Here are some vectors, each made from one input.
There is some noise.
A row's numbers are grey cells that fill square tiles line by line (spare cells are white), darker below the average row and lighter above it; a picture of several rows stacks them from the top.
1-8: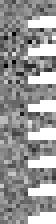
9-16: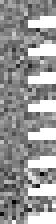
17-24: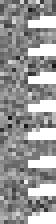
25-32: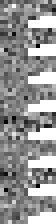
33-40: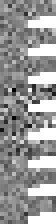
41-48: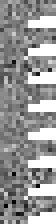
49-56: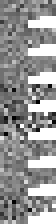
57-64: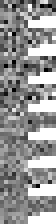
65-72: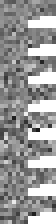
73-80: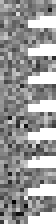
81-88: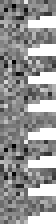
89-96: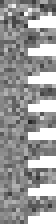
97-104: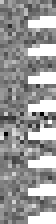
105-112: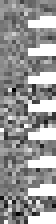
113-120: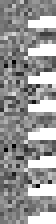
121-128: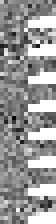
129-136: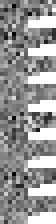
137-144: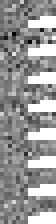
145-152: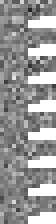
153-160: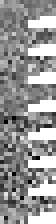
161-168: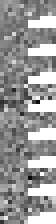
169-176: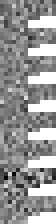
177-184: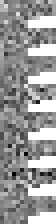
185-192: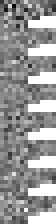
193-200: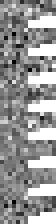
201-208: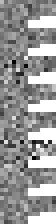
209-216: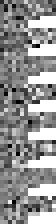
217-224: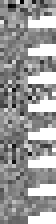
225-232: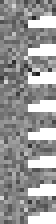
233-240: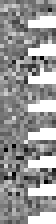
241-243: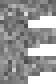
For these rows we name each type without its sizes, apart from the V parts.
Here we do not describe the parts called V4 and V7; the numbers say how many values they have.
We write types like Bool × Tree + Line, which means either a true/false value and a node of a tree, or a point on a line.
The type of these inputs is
(Bool × Line × V4 + V7) × Line + Label.
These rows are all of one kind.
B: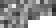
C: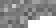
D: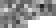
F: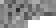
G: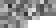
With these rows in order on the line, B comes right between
C and D.
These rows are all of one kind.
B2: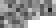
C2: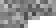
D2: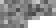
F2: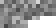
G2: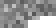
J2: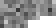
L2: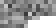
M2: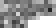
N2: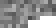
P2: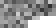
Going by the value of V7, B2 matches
F2 and J2.
